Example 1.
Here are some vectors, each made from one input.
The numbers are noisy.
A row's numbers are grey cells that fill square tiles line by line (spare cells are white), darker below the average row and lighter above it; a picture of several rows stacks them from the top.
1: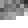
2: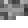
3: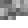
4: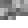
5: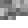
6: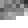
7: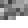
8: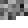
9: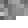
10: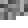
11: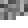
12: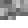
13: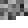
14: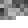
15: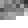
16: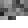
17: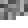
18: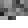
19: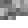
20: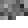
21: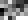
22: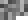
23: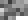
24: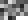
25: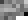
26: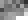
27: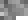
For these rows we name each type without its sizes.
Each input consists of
a point on each of two lines.
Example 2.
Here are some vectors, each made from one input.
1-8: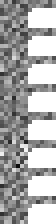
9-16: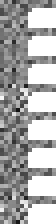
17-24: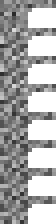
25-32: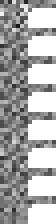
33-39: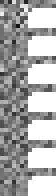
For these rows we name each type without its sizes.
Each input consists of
a point on a line.
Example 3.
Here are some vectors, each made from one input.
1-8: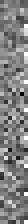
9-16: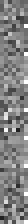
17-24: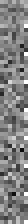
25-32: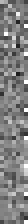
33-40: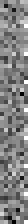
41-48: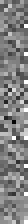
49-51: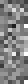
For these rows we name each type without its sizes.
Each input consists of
a point on a line.
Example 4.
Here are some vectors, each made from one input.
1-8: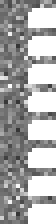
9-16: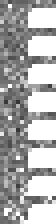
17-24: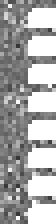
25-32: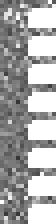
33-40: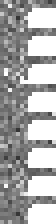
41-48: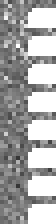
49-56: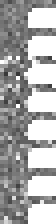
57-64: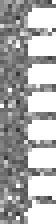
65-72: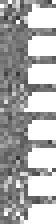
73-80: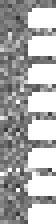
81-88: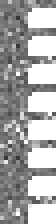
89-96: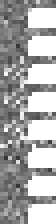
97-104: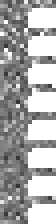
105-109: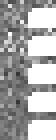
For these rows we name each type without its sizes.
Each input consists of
either a fixed value, or four true/false values.
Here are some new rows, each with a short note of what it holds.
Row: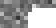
four true/false values
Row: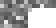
four true/false values
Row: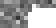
four true/false values
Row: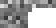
a fixed value
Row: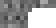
a fixed value
